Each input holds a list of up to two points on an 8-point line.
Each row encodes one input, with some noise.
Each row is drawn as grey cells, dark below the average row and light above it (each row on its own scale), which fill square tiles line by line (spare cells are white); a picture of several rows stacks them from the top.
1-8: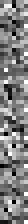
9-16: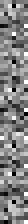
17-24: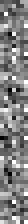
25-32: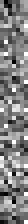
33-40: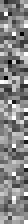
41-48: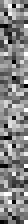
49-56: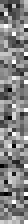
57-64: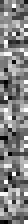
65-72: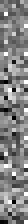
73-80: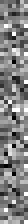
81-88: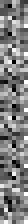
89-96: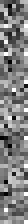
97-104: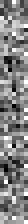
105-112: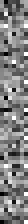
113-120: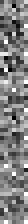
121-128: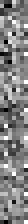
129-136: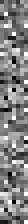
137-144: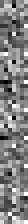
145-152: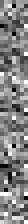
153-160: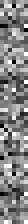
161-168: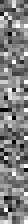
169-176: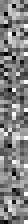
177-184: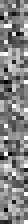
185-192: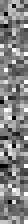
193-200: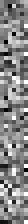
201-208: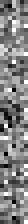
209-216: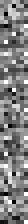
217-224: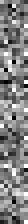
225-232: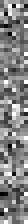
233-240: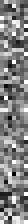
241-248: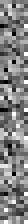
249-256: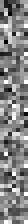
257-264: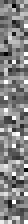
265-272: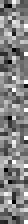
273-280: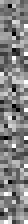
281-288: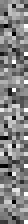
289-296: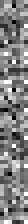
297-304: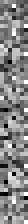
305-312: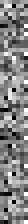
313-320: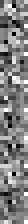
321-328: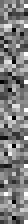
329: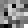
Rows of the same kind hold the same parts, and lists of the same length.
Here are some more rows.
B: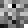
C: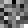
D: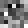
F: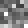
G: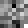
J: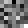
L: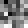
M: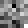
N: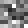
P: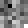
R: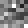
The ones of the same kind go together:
B, G, M
C, J
D, F, L, N, P, R

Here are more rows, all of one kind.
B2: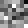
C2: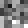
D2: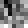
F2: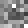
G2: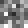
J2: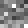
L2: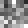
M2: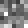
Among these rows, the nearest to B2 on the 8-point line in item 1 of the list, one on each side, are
C2 and J2.
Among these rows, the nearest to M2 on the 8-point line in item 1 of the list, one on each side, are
D2 and G2.
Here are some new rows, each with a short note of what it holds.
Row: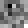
a list of two items
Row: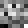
a list of one item
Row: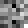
a list of one item
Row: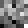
a list of one item
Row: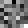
the empty list
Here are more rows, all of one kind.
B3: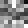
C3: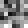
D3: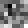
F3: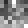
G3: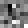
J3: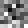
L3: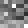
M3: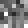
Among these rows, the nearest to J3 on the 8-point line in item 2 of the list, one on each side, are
D3 and M3.
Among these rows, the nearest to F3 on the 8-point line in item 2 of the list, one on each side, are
C3 and L3.
